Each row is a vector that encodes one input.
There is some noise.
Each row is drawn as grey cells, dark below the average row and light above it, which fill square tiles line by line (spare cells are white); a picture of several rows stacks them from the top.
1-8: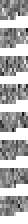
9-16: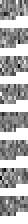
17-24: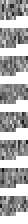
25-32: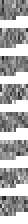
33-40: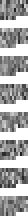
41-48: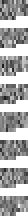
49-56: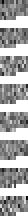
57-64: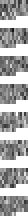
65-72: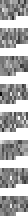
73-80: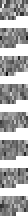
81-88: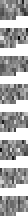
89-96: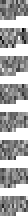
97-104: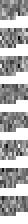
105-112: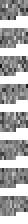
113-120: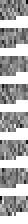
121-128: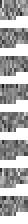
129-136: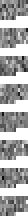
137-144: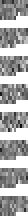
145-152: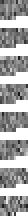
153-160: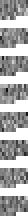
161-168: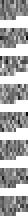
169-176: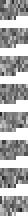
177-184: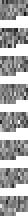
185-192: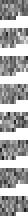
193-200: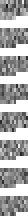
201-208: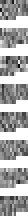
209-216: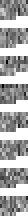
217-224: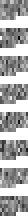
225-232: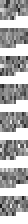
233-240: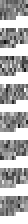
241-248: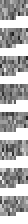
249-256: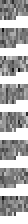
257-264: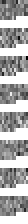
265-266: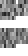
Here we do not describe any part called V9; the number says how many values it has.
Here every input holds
either a fixed value, or two labels (each one of 8), or two values of V9.
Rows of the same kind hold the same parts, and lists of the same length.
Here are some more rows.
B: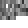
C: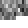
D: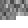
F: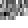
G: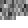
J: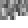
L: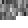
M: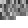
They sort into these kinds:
B, C, D, G, L
F
J, M

